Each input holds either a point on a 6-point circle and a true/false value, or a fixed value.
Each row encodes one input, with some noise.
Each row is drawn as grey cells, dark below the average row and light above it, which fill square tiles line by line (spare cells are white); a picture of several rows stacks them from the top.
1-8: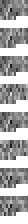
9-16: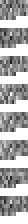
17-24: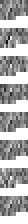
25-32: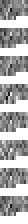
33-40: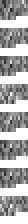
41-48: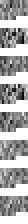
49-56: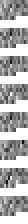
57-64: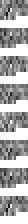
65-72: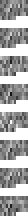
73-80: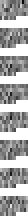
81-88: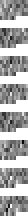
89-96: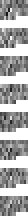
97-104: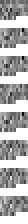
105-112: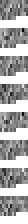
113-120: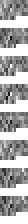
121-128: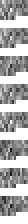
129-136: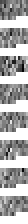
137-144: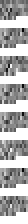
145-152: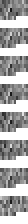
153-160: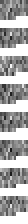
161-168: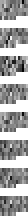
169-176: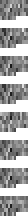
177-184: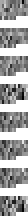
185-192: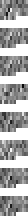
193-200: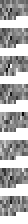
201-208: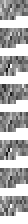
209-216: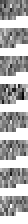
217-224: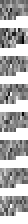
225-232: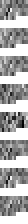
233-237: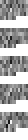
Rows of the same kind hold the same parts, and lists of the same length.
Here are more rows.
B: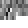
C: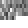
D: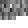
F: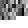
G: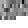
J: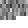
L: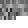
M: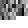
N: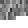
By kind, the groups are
B, C, D, G, J, L, N
F, M

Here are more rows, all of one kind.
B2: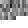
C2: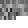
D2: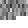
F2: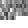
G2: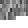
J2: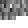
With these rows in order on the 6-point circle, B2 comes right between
C2 and D2.
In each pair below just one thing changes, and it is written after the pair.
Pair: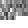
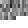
the place on the 6-point circle
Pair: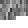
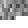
the true/false value
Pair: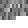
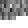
the place on the 6-point circle
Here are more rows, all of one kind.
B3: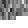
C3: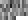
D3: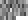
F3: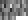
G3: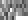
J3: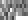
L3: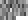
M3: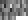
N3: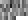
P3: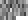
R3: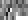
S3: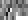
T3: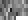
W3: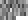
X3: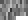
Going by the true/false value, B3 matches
F3, M3, T3 and X3.
